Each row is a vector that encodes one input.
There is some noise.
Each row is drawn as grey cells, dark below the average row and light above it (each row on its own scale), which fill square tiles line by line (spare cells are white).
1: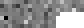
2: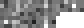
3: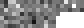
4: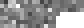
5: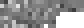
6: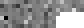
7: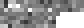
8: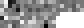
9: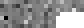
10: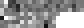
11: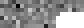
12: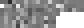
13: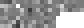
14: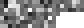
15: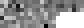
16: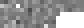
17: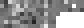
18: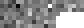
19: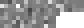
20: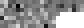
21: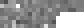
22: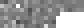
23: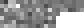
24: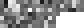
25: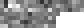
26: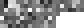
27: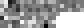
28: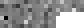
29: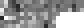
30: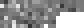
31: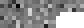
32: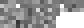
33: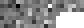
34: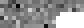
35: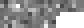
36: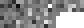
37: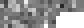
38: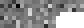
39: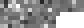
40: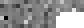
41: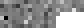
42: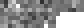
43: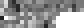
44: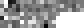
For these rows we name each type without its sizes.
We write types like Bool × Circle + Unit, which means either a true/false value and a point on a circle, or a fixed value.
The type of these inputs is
List(Line).
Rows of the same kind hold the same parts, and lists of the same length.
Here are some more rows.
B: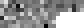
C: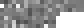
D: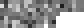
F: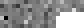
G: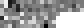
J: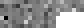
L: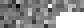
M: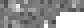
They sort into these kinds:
B, G, L
C, D, M
F, J

